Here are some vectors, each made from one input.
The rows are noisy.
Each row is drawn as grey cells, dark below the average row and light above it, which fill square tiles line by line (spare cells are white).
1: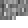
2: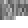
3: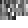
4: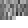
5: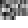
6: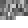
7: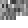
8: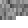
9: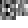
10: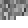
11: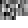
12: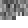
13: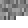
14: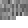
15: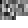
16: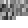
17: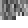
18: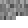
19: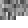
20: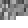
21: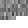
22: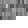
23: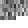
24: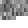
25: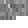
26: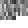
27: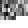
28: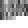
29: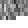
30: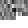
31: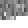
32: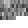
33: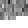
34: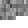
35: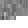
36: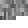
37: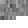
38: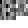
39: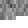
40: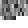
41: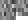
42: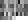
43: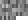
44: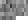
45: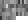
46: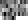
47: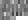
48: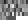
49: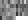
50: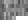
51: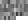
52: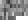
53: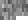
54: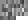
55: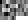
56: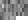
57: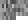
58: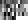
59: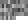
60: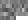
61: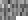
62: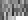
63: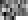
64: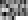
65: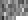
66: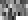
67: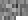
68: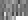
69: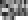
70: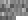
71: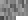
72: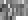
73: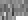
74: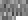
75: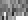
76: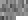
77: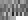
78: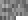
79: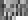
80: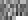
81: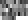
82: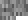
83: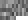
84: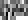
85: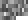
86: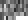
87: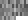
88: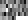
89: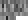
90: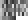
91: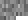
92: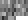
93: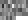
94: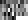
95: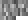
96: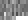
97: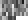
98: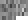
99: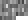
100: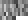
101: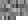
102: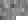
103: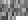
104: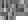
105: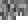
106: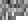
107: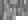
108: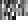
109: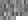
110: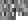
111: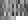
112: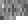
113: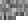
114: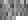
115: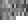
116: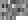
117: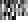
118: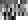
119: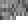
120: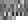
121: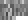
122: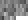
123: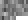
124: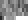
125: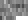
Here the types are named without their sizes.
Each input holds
either a point on a line, or a node of a tree, or four true/false values.
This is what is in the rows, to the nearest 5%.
About 15% of them hold a point on a line. About 20% of them hold a node of a tree. The rest hold four true/false values.
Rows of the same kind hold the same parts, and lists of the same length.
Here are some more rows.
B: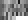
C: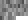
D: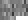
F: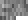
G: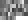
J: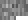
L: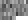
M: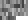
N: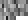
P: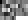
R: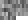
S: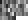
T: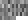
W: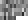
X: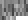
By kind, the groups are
B, C, D, F, J, L, M, R, T, W, X
G, N
P, S

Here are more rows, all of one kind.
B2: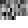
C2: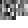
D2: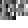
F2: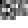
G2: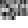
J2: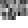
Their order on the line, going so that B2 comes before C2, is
J2, G2, B2, F2, C2, D2.
